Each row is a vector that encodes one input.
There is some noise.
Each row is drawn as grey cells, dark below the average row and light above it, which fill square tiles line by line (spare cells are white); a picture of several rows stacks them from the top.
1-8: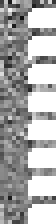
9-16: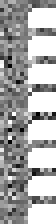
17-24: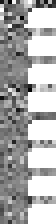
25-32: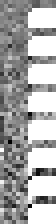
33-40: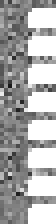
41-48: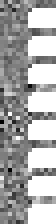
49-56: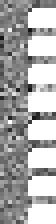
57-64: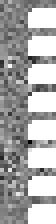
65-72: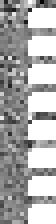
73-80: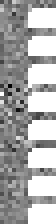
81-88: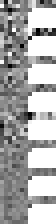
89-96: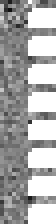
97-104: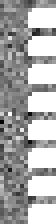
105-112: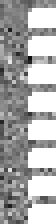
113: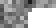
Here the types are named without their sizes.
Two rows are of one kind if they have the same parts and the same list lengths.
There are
3 kinds of row.
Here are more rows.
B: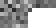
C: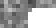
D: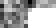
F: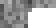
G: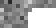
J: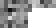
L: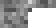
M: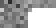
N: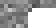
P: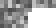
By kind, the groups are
B
C, D, F, G, J, L, M, N
P

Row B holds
a point on a circle.
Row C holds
four true/false values.
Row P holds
a fixed value.
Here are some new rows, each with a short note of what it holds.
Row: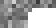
a fixed value
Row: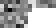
a fixed value
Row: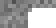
four true/false values
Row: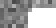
a point on a circle
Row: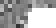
a fixed value
